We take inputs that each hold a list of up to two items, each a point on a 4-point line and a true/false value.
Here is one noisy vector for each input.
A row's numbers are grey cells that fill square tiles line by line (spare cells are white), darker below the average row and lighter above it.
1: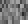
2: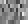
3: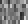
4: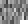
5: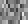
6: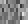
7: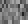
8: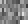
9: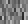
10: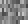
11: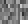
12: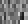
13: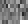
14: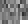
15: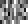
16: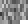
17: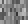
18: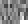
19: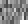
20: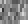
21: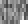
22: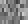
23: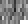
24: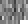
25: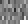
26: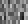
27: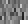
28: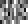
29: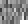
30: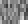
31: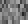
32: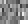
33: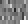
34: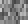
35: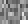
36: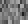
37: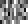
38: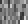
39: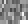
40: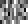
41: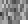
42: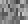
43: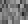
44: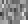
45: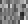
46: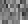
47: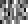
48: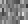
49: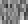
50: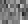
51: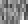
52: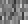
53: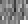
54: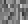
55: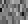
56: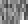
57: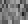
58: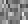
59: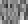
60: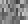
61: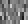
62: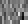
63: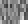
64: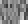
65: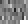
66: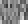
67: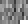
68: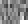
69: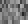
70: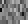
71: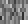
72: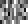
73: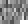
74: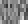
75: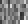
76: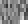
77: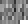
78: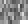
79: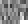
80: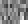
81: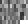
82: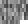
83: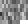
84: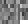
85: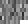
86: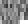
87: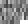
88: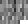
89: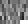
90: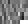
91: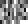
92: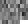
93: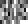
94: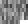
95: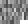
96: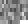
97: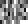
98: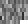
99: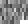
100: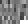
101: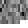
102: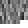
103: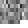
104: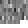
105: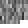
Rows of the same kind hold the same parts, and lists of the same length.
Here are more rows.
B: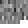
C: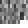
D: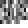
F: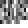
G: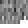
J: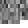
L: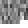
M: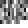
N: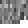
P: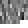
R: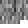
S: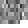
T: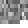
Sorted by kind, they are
B, C, G, N, P, R, S, T
D, F, M
J, L

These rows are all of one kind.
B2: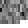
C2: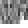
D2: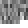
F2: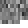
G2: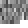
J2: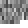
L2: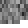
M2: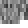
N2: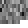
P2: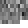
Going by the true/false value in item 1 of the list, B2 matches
F2, L2, N2 and P2.
